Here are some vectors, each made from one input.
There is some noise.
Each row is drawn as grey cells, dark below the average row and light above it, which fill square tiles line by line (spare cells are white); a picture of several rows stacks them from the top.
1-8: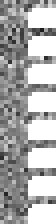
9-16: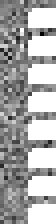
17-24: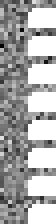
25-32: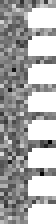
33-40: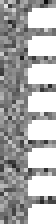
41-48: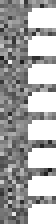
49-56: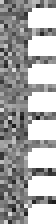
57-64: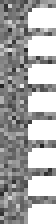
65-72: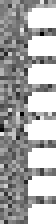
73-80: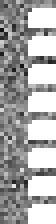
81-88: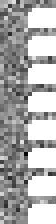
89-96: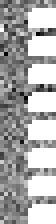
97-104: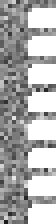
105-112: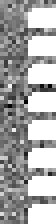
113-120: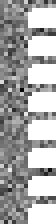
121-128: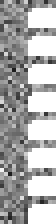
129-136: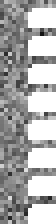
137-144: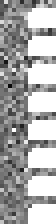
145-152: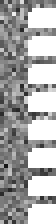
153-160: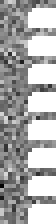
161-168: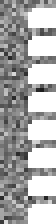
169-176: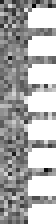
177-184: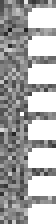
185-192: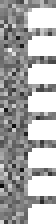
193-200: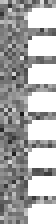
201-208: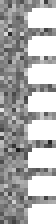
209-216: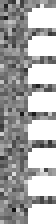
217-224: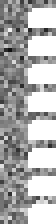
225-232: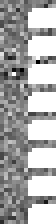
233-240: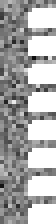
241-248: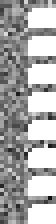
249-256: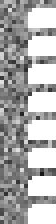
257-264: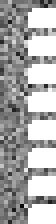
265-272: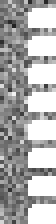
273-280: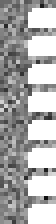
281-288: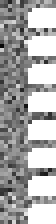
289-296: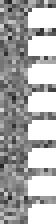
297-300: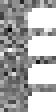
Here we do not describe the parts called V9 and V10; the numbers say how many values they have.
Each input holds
either one of 11 labels, or a true/false value, a value of V9 and a value of V10.
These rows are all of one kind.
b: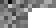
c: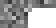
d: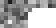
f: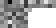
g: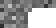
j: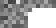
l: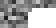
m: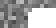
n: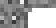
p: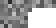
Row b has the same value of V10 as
c, l, m and n.
